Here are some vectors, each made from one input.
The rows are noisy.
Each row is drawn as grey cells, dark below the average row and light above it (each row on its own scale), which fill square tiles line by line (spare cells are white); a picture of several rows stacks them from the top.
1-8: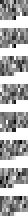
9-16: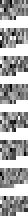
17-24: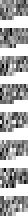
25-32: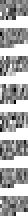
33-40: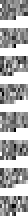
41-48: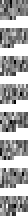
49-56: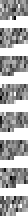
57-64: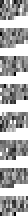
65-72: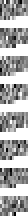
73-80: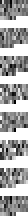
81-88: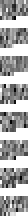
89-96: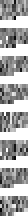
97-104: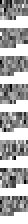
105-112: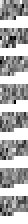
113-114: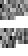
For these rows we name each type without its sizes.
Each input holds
a list of items, each a point on a line and a true/false value.
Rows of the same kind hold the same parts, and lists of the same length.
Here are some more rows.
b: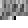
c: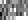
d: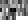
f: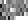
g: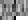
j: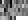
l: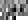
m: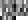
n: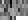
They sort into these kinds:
b, d, g, l, m
c, f
j, n

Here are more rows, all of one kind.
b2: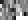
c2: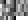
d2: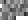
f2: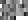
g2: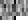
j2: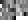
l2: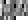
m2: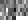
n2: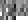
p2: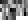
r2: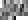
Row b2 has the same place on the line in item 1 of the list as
f2 and j2.
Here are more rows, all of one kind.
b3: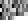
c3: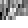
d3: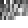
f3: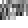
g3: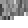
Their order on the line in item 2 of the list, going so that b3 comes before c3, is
g3, b3, f3, c3, d3.
